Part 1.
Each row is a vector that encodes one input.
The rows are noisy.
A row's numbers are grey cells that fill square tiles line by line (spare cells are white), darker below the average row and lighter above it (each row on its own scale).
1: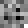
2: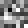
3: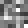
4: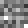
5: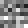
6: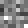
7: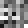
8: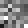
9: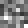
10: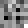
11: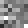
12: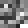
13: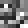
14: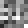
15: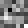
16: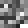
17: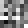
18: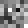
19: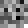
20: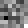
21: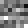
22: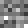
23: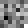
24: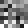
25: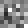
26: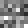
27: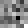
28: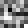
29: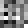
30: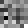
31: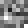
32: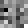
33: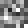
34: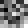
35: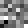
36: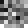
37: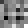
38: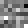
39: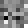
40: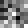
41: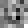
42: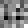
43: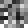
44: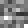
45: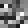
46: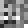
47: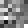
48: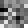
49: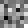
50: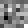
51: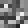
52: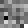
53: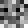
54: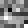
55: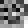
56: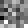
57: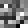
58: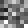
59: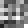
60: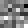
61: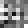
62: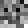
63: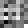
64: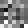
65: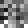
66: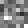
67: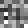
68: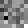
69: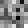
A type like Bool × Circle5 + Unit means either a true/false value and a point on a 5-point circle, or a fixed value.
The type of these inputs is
List2(Line5).
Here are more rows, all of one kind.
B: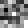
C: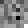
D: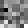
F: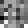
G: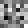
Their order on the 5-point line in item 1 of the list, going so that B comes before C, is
F, D, B, C, G.
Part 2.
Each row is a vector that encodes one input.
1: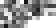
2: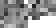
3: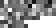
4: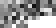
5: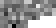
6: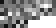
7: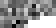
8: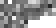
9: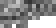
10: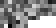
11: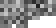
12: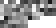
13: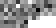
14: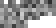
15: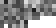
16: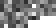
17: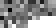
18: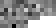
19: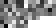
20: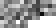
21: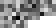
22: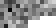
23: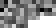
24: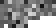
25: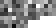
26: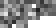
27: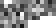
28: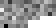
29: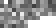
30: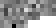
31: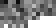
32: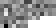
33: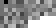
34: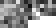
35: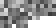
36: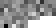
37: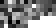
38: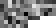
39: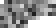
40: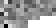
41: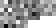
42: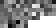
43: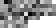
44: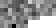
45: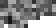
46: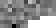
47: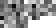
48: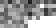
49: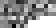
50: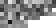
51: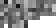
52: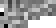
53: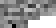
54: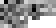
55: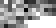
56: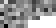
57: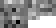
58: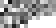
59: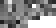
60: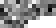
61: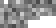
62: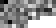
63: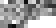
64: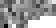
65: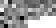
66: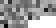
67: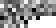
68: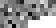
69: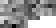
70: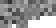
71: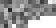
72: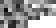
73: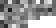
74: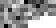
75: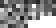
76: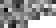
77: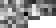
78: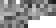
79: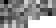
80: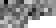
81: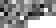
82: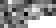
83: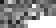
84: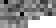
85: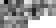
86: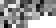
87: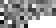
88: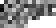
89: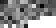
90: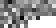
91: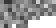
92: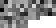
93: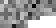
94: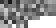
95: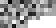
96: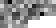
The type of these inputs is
Bool × Bool × Bool × Line7.
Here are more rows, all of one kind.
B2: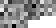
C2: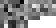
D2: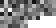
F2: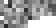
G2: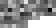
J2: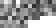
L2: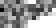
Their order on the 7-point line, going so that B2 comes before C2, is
J2, B2, L2, F2, G2, D2, C2.
